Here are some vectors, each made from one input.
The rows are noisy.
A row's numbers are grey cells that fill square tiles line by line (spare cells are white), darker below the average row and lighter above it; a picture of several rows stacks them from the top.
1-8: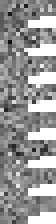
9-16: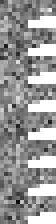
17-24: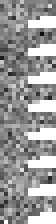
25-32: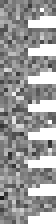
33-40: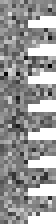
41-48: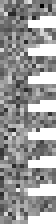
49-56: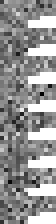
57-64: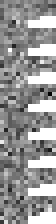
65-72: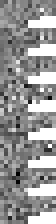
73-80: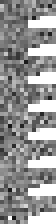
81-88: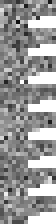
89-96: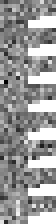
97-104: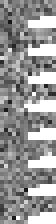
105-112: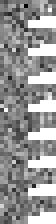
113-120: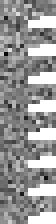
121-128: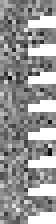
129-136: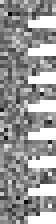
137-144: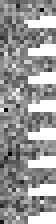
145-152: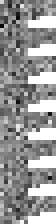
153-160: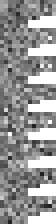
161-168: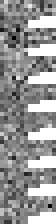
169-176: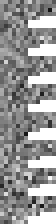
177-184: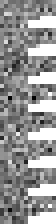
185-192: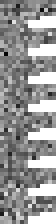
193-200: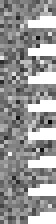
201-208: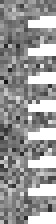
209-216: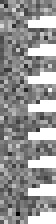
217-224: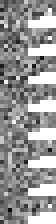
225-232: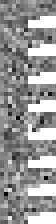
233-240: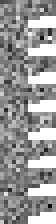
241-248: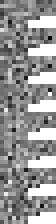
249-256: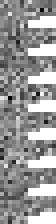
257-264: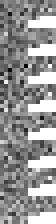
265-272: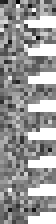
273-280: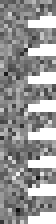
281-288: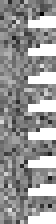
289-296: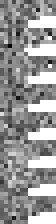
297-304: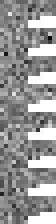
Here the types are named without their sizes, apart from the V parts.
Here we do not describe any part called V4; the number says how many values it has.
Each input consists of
a point on a circle and a value of V4, together with either a fixed value, or five true/false values.
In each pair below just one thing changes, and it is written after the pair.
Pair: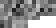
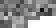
one of the five true/false values
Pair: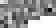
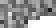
one of the five true/false values
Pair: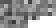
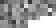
one of the five true/false values
